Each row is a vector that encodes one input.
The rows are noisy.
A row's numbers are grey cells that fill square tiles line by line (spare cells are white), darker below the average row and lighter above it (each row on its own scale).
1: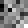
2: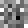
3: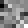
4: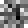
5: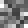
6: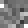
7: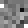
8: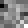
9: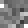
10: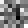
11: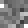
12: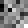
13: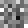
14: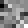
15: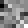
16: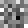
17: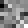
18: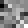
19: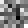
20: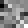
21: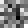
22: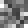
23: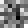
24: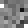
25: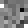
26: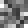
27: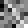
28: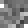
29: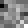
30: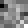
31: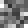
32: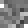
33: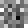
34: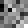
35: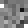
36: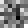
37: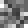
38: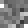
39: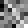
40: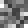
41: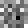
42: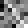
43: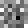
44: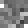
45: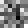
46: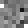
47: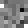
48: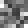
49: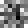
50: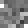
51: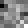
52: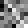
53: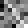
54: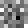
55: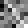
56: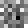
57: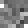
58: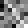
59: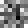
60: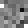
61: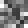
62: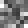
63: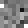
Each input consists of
either a point on a 4-point line, or a point on a 5-point line.
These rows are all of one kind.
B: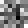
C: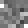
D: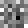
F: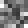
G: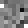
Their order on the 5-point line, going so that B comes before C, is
D, B, F, C, G.
